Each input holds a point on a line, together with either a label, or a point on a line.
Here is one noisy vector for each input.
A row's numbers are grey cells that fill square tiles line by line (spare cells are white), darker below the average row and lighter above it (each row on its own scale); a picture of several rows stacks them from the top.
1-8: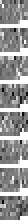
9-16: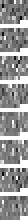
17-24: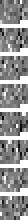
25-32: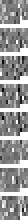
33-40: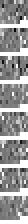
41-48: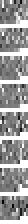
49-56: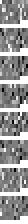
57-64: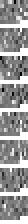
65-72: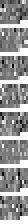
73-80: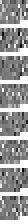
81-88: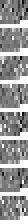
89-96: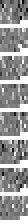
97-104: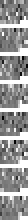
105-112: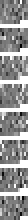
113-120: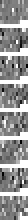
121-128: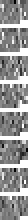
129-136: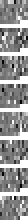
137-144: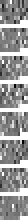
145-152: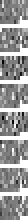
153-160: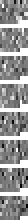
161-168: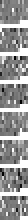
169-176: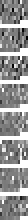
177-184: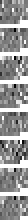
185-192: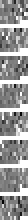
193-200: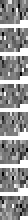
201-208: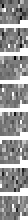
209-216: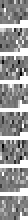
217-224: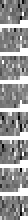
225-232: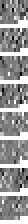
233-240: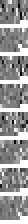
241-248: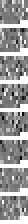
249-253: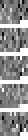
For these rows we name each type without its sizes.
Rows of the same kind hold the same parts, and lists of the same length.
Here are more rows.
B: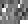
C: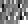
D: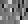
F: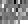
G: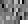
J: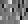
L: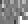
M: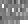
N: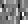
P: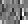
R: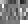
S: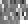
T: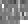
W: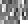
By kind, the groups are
B, C, D, G, J, N, P
F, L, M, R, S, T, W

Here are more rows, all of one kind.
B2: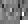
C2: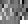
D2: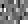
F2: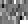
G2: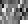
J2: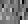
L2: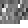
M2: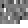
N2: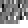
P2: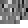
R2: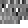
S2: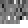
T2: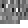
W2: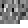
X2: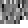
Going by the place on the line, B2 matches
D2, N2, T2 and X2.
